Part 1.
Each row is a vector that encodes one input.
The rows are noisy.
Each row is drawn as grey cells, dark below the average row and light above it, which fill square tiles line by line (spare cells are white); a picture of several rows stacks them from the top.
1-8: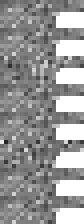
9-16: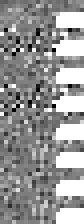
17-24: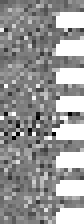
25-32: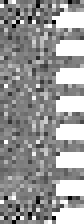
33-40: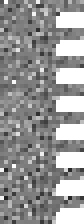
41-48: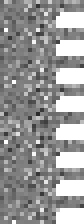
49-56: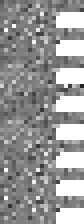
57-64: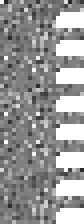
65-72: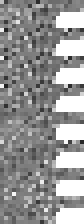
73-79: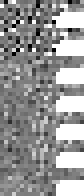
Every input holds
either a point on an 8-point circle, or a fixed value.
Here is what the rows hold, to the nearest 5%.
About 90% of them hold a point on an 8-point circle. The rest hold a fixed value.
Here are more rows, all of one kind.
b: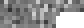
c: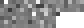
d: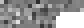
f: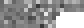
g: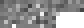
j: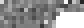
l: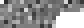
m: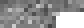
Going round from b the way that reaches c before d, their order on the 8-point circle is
b, c, f, j, l, d, m, g.
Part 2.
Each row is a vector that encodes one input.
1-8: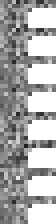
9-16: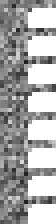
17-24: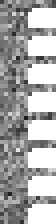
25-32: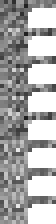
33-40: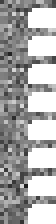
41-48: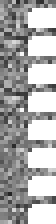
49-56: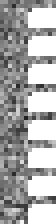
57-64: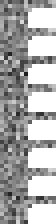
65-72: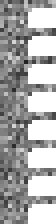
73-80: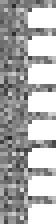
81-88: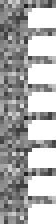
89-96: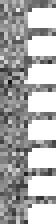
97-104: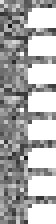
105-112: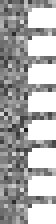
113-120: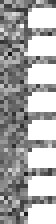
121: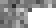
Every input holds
a node of a 13-node tree.
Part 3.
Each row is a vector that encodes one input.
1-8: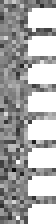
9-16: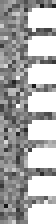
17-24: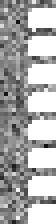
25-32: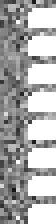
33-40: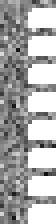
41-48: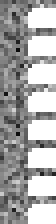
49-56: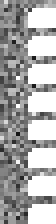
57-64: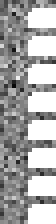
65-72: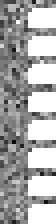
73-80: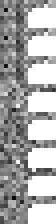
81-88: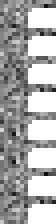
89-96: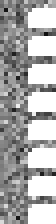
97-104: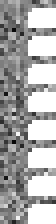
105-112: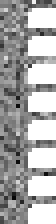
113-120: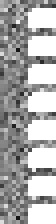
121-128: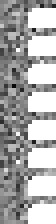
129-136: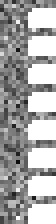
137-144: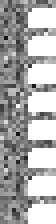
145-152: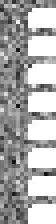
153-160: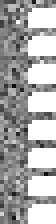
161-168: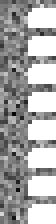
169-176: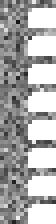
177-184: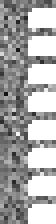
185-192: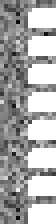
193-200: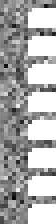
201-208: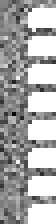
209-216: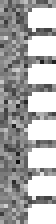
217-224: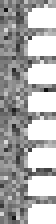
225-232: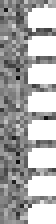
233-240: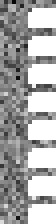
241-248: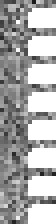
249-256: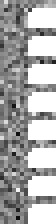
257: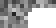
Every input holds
a point on a 19-point circle.
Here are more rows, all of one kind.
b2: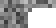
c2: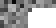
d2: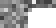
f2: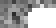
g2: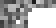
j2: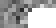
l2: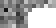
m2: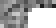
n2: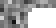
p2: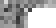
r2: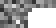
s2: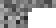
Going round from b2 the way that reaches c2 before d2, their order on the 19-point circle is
b2, l2, p2, j2, f2, c2, g2, r2, n2, m2, d2, s2.
